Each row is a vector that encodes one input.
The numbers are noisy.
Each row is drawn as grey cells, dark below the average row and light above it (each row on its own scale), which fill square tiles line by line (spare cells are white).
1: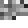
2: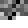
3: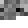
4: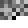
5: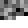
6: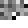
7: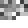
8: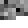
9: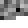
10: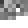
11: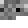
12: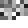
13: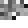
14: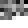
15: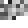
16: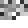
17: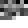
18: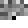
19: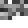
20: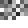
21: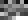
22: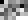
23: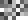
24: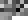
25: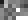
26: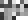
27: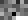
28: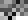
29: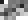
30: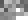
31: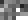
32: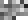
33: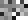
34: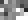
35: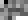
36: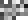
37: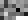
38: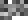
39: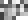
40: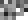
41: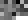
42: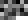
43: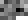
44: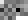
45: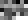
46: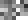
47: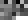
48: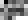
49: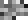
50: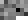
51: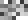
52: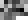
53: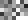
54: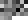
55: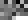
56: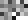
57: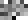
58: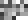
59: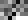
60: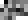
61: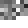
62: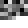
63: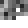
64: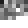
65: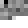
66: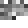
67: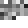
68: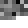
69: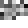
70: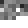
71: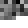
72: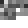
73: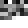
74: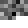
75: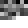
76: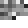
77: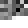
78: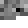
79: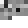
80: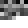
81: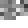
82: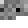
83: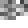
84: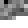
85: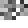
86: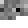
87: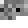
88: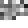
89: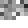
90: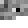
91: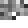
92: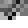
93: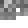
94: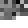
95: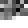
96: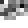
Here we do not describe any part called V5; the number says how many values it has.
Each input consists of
a true/false value, together with either a point on a 7-point line, or a value of V5.
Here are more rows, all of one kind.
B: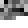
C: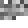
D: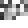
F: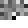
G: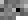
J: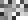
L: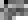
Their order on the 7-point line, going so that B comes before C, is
L, B, J, F, G, D, C.
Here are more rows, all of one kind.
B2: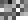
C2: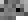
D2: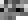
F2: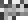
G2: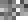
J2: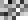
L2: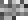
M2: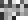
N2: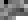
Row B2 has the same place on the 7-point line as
G2 and N2.
